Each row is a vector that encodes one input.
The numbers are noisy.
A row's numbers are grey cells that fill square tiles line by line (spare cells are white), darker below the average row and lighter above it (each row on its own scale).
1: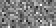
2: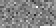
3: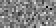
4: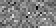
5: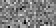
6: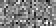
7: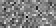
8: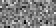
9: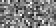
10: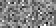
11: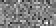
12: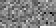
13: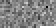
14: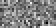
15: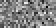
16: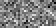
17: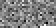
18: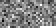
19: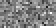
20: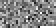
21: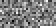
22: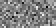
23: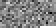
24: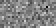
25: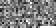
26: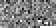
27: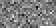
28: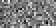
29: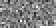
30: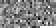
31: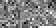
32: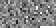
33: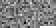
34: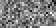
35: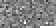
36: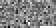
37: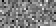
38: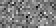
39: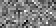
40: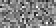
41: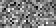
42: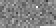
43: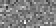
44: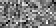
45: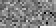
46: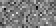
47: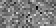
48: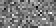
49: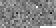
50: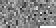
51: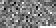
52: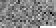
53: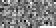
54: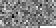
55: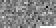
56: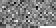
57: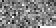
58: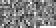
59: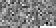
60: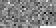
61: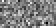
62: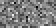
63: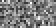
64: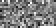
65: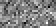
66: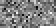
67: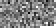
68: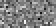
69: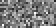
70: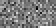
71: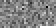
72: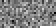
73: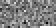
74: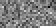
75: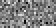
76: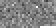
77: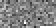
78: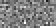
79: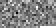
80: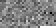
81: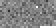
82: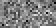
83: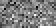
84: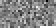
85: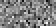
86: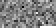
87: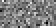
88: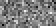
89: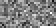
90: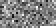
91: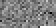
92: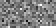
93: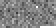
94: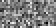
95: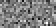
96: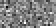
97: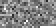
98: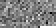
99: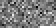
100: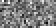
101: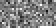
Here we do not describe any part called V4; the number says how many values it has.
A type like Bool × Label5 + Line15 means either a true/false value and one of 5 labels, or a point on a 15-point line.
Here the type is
Bool × (Circle5 + V4).
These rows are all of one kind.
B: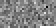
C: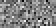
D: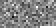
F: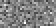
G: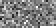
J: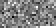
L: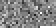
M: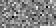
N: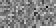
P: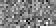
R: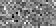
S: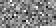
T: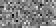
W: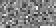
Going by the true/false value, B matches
C, F, N and P.
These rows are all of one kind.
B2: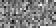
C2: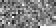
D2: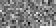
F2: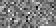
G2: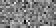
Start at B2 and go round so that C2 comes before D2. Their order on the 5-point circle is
B2, C2, G2, F2, D2.
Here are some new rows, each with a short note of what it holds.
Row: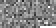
a true/false value and a value of V4
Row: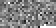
a point on a 5-point circle and a true/false value
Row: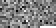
a point on a 5-point circle and a true/false value
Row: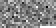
a true/false value and a value of V4
